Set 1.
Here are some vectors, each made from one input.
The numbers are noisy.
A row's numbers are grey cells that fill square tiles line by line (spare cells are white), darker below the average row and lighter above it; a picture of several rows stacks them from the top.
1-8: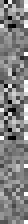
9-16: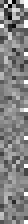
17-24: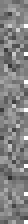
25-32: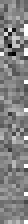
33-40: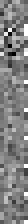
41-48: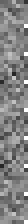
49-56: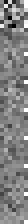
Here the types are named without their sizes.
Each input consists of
either a fixed value, or a node of a tree.
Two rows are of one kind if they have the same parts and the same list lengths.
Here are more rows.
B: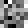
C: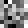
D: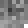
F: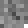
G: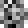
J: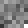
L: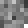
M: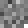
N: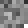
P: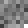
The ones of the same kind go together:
B, C, G
D, F, J, L, M, N, P

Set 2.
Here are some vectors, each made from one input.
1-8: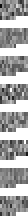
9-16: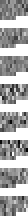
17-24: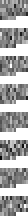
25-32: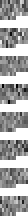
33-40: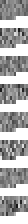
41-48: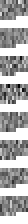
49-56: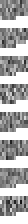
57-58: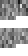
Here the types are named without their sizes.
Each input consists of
a node of a tree.
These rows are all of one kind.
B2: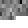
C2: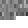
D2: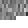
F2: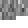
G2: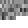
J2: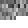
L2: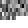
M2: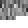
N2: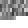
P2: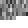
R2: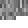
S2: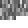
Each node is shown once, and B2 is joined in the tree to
C2 and M2.
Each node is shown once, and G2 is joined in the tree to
F2.
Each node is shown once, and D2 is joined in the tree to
J2 and R2.
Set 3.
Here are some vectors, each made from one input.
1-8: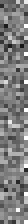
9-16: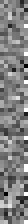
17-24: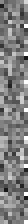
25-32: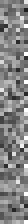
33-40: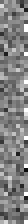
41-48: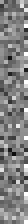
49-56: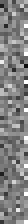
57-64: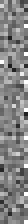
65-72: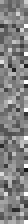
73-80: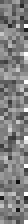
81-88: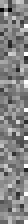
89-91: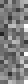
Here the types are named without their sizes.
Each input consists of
three true/false values.
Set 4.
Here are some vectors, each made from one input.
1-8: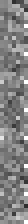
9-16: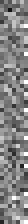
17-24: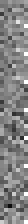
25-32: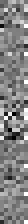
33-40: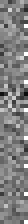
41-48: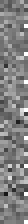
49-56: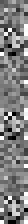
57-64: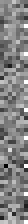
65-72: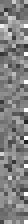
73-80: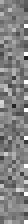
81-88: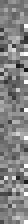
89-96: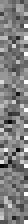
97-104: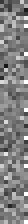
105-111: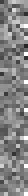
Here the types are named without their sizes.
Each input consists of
either a fixed value, or a node of a tree.
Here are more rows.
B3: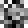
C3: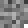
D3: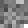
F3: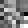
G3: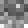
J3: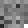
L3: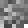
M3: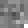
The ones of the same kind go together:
B3
C3, D3, F3, G3, J3, L3, M3

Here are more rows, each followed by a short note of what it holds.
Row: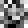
a fixed value
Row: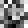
a fixed value
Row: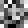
a fixed value
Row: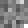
a node of a tree
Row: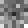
a node of a tree
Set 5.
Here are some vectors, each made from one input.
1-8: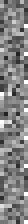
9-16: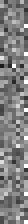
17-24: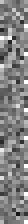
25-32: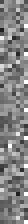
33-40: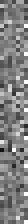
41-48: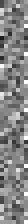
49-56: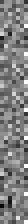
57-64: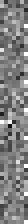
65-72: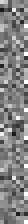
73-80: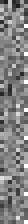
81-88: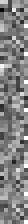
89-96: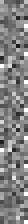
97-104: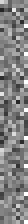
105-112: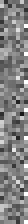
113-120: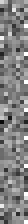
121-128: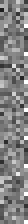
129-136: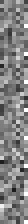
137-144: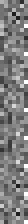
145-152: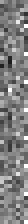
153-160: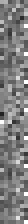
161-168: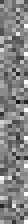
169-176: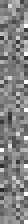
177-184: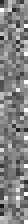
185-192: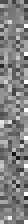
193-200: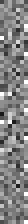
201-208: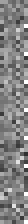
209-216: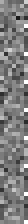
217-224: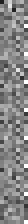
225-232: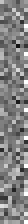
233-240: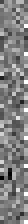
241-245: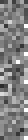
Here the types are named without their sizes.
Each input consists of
a point on a circle.
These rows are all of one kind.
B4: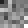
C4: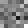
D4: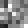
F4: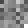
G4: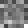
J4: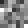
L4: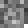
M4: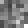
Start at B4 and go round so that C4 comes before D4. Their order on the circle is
B4, F4, G4, L4, M4, C4, D4, J4.
